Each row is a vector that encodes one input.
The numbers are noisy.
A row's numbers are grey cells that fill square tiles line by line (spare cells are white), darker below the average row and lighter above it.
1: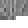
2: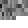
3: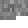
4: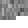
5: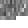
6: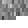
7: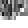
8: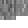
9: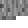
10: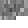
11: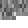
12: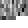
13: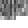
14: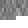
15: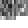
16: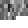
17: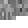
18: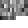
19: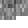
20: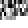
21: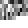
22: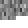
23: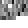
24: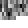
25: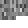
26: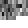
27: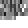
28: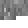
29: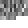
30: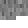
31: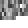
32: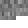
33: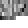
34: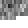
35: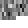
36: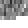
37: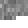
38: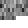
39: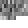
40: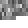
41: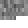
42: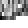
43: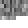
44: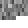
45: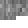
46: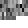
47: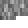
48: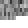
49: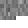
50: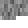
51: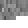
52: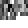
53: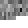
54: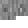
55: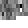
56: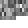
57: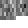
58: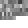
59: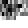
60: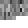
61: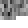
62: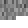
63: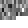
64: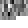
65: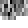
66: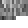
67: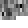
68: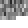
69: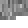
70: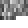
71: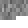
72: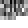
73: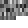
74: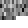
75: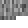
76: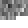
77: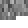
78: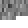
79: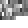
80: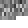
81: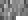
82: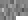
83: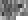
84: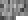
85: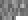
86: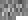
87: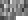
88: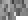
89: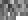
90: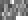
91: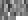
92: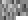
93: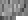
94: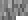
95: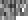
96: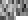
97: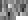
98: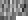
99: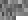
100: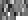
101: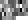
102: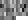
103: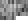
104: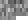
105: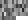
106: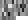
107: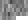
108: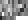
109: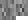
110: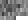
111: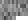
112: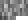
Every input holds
two labels (each one of 5) and a point on a 5-point line, together with either a point on a 5-point line, or four true/false values.
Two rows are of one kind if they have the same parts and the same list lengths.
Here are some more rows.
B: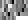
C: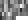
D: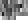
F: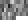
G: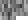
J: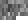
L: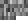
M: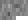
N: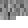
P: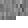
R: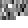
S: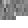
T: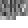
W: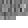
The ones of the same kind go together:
B, C, D, G, J, L, M, P, R, T, W
F, N, S

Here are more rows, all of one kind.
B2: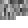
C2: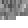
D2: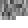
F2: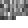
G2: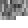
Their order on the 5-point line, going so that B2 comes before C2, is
F2, G2, B2, C2, D2.
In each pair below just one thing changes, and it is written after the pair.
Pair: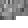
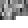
one of the four true/false values
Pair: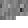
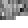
one of the four true/false values
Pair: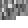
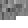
one of the four true/false values
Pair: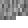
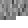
one of the four true/false values
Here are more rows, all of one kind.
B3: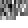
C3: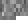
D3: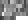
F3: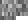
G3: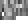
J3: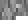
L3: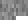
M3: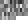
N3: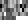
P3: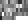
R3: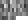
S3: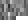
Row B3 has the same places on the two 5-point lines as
G3, L3 and M3.
